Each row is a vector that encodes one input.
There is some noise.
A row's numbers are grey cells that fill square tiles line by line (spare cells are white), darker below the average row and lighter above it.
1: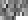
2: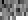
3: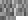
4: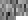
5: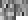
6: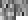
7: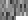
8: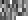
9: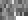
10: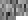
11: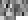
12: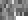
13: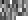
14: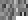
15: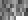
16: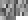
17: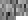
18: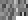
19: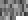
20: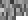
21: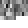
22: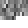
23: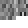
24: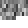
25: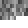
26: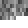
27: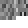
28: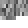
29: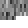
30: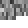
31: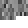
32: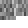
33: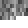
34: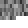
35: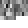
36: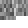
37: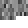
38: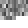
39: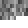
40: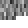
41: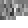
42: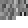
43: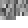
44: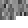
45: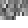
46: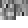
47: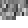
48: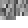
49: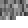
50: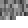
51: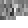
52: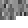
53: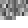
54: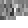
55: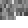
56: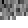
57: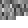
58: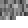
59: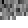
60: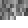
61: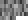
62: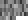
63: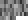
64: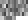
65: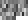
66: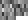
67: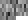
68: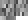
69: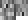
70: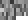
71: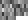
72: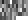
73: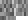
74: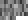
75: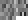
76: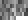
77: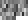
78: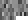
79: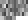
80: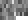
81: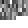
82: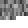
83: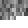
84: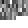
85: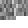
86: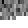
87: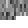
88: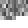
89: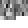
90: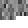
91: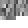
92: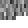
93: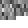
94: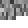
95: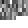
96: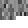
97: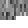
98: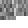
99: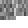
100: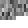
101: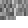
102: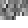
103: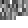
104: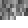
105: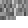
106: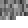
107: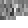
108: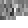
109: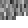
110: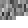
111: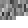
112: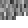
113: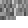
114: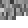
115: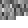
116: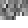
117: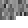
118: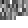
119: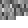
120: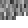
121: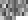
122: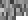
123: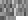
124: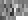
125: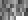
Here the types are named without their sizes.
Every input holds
either a point on a circle and a true/false value, or a fixed value, or a node of a tree.
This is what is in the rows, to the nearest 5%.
About 45% of them hold a point on a circle and a true/false value. About 5% of them hold a fixed value. The rest hold a node of a tree.
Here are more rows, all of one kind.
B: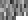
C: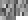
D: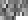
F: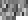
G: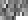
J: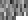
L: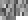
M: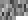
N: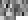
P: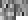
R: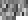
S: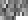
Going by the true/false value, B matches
J and M.
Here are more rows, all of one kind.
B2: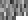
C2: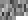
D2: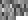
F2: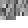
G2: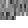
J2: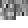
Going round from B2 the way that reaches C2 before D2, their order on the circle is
B2, G2, F2, C2, D2, J2.
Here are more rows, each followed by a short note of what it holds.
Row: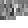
a node of a tree
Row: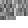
a node of a tree
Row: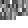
a fixed value
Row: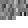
a node of a tree
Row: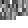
a fixed value
